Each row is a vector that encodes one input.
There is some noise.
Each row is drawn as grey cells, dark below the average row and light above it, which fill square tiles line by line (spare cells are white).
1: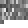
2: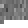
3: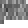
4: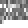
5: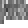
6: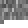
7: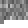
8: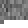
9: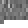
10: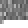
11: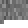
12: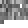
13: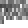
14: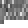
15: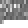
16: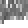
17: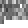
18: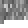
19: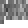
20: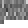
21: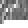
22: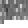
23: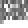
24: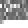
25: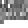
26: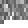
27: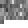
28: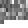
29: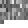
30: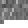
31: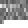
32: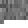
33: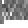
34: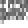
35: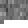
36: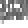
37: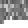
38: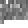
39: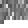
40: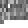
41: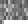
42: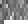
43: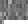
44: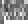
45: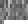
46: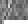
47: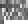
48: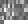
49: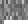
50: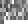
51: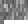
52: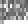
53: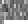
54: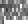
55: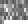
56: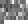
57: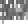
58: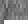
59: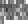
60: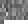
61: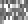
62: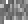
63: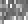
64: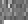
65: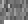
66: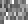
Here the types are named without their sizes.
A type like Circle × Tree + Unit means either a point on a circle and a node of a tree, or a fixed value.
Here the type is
Bool × Bool × Bool × Bool + Unit.
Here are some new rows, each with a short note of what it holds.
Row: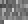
a fixed value
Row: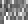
four true/false values
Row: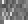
a fixed value
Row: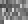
a fixed value
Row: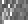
a fixed value
